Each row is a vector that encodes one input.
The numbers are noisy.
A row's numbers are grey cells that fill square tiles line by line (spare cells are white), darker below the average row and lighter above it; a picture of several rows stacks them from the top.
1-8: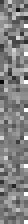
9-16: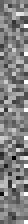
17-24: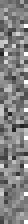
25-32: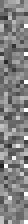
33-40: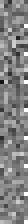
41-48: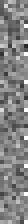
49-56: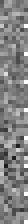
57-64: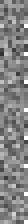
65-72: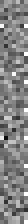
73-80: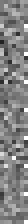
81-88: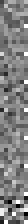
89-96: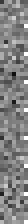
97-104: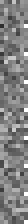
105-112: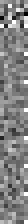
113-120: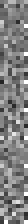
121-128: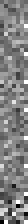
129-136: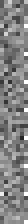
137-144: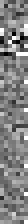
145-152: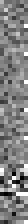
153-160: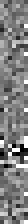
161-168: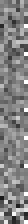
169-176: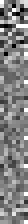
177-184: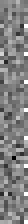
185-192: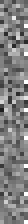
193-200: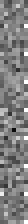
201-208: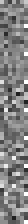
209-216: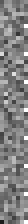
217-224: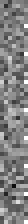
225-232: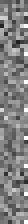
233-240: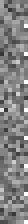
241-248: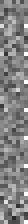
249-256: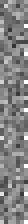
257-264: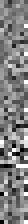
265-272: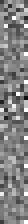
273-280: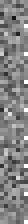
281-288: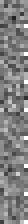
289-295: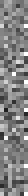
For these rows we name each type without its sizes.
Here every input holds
either a point on a circle and four true/false values, or a fixed value.
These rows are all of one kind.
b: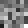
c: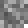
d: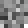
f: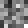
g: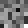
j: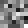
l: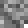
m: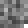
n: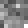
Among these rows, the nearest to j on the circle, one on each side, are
f and n.
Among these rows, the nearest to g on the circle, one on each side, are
b and c.
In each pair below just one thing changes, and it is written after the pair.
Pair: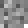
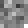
the place on the circle
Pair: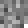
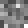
one of the four true/false values
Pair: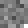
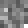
the place on the circle
